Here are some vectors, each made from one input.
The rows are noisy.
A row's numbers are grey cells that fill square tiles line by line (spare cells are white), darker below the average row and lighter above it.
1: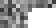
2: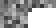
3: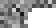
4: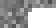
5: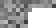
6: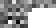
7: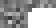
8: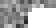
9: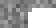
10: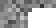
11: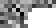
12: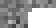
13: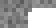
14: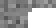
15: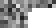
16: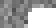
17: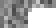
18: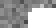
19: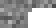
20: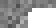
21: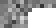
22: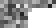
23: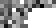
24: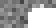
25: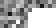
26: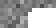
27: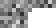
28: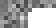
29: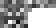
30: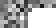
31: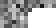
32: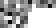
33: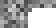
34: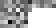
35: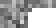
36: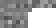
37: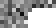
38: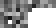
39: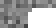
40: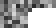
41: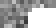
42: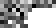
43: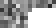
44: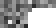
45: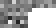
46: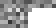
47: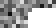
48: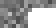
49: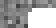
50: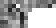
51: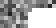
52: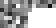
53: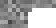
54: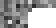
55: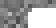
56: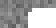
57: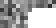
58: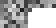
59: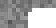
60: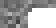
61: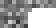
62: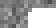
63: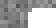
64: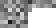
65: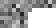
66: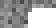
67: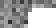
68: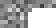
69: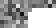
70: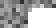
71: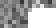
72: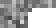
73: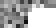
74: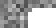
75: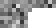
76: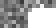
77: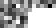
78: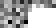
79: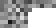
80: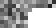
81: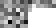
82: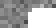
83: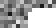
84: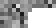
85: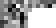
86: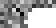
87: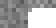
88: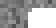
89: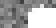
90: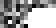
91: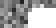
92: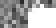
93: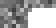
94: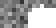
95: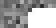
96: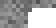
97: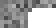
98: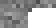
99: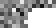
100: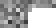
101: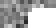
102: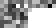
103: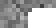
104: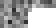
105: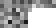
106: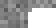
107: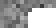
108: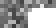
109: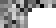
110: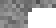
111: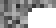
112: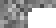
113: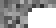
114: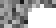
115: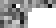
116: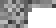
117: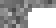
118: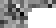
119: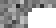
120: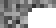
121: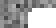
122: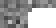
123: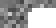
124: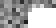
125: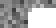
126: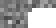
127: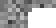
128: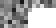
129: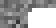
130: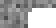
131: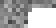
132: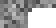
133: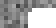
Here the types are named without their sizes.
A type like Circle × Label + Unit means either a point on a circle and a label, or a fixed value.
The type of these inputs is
Circle + List(Line).
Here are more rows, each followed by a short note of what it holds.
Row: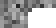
a list of two items
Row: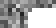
a point on a circle
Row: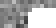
the empty list
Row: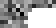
a point on a circle
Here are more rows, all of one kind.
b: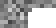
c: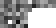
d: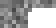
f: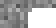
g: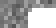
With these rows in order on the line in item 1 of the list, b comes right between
c and d.
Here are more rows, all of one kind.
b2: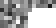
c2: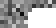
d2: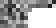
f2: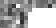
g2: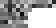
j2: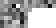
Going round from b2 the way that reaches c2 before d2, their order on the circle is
b2, f2, j2, c2, g2, d2.
